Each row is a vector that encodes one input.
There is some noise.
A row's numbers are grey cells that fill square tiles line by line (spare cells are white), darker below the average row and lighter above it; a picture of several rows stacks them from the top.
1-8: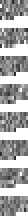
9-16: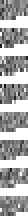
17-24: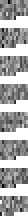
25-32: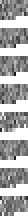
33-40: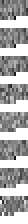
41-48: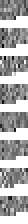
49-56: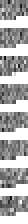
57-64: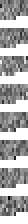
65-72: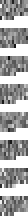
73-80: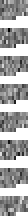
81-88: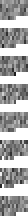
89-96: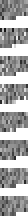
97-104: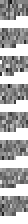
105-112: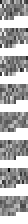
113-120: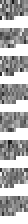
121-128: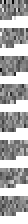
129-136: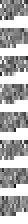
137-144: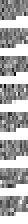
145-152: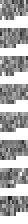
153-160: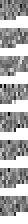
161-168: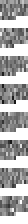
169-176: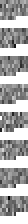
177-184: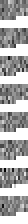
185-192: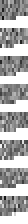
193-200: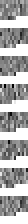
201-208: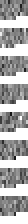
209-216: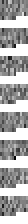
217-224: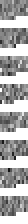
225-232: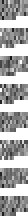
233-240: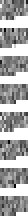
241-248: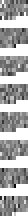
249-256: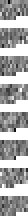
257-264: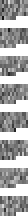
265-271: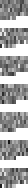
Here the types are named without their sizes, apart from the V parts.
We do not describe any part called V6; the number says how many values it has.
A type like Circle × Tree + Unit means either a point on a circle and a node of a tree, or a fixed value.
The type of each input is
Bool × (Tree + V6) + Label.
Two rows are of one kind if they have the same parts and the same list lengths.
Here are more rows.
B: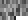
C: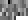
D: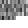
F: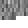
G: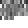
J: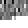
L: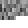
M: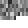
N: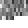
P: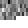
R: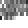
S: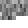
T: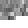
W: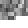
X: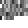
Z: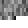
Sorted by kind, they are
B, F, Z
C, D, L, M, P, S, T, W
G, J, N, R, X

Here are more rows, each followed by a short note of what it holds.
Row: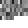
a label
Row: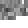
a node of a tree and a true/false value
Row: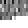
a label
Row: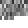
a label
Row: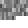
a node of a tree and a true/false value
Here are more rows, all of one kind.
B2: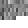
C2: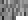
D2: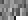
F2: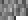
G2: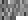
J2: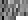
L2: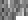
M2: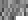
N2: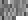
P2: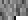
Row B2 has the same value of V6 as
N2 and P2.
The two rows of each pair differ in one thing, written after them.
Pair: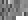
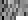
the value of V6
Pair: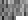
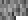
the true/false value
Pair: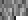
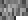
the value of V6
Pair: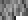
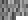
the true/false value
